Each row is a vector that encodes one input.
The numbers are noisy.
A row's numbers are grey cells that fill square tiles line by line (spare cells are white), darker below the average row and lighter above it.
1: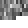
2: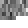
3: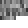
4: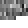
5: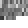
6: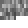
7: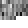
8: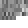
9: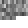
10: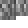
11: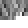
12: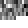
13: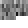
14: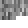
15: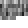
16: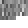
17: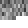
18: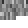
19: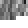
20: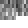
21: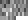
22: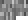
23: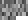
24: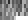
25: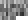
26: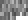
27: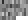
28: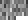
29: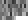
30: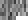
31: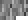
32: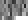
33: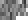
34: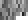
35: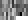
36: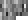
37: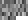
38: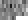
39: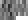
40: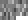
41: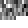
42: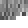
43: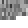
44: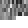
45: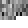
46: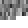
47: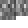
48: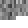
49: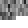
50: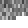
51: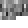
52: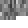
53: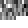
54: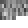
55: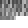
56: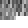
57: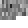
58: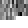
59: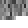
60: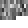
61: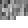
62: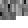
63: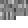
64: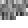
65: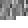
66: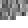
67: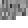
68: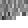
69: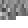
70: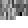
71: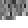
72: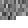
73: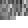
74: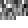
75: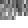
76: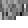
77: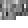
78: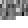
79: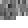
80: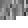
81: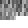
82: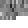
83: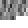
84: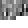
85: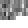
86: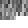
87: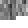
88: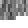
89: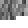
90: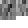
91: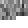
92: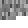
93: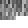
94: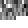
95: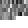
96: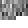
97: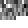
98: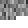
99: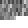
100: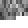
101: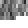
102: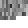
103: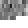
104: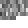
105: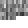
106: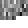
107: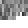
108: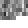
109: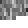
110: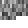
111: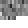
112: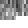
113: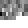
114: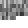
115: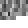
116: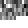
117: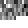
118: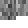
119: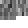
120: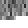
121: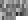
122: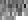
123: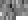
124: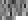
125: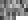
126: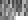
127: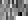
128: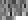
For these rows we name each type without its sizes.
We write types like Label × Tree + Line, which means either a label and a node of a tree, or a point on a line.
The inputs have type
List(Line).
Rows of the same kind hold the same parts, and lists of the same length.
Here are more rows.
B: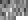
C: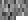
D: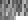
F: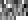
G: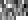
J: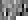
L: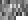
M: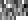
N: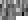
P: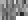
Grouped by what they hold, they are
B, C, J, L
D
F, G, M
N, P

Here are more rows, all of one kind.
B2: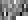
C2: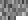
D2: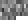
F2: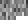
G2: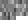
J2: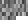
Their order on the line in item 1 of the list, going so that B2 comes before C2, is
B2, D2, G2, F2, C2, J2.
